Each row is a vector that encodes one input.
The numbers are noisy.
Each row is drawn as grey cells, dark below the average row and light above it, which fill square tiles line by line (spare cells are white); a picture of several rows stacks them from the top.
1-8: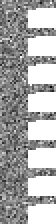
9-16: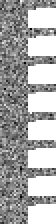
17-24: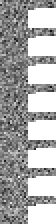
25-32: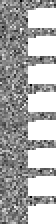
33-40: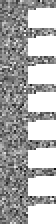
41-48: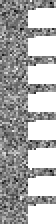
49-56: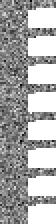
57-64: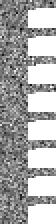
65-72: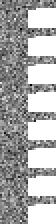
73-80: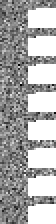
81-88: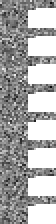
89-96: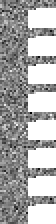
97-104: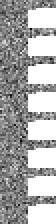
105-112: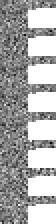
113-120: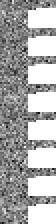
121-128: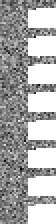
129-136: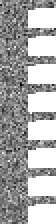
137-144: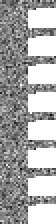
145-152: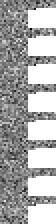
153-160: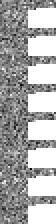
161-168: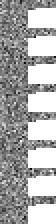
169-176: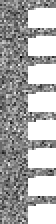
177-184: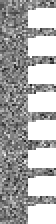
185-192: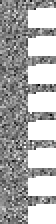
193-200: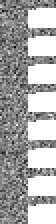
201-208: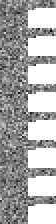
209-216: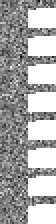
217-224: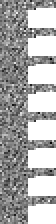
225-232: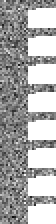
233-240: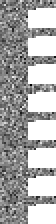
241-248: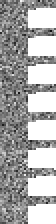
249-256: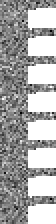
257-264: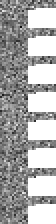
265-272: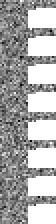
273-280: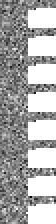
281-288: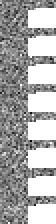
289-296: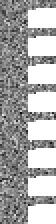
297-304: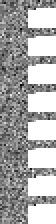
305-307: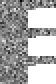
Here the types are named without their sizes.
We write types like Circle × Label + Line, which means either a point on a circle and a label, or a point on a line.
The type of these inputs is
Bool × Bool × Bool × Bool × Bool.
